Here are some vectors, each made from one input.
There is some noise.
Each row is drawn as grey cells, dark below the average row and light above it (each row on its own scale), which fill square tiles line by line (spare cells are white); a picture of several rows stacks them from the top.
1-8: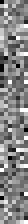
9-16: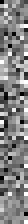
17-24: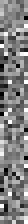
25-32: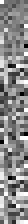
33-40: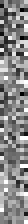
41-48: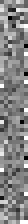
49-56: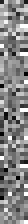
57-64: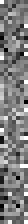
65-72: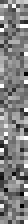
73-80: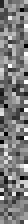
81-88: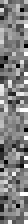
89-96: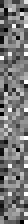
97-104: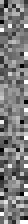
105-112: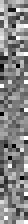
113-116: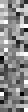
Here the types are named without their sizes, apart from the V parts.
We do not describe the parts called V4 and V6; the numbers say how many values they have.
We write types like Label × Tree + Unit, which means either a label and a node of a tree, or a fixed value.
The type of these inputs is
Bool × (Line + V4) × V6.
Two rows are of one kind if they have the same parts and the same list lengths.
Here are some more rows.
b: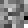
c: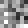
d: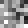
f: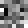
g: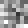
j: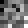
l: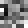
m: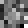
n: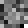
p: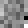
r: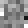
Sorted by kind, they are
b, c, d, m, n, p
f, g, j, l, r

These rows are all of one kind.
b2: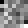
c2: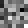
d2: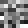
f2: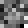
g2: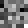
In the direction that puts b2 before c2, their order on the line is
b2, c2, f2, d2, g2.
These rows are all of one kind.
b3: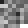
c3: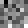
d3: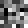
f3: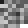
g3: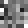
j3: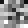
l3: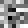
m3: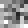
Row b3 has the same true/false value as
d3 and f3.
